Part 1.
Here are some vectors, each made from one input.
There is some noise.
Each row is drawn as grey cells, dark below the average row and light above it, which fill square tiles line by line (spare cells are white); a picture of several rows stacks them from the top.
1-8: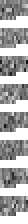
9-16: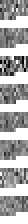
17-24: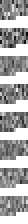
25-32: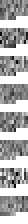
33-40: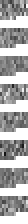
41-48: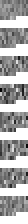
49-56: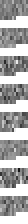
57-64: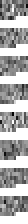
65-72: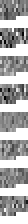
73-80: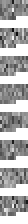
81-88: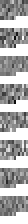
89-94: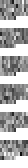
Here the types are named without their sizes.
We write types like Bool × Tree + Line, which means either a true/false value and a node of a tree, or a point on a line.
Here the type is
(Label + Line) × Line.
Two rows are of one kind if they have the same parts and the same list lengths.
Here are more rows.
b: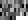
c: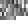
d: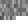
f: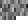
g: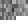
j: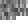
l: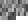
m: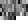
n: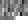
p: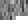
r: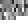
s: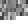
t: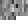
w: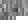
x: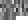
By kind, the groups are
b, f, l, m, r, t
c, d, g, j, n, p, s, w, x

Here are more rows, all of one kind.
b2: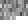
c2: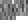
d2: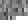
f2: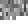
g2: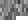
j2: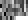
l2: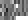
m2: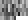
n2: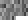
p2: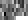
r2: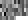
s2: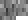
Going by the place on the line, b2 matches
f2, l2, m2 and r2.
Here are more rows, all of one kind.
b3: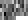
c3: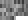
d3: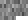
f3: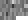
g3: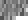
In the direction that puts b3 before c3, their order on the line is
f3, g3, b3, d3, c3.
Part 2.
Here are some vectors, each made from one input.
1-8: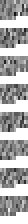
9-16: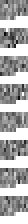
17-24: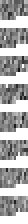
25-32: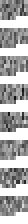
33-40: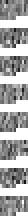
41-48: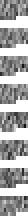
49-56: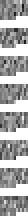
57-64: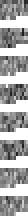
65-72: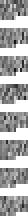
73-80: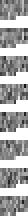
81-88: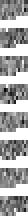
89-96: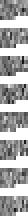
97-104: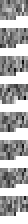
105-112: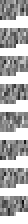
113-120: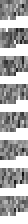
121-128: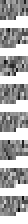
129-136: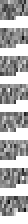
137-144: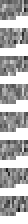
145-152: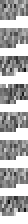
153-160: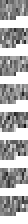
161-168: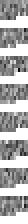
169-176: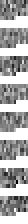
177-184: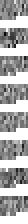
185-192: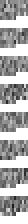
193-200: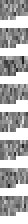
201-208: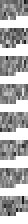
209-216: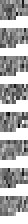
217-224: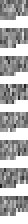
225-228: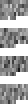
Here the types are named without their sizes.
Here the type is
Bool × (Line + Tree).
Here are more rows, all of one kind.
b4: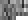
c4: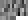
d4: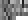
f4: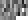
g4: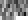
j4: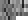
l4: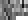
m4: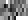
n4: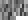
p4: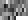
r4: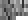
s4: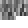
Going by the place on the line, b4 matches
d4, j4, l4 and r4.
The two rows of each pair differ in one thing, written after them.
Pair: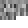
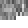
the true/false value
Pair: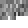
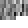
the true/false value
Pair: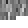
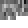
the node of the tree
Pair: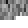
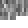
the node of the tree
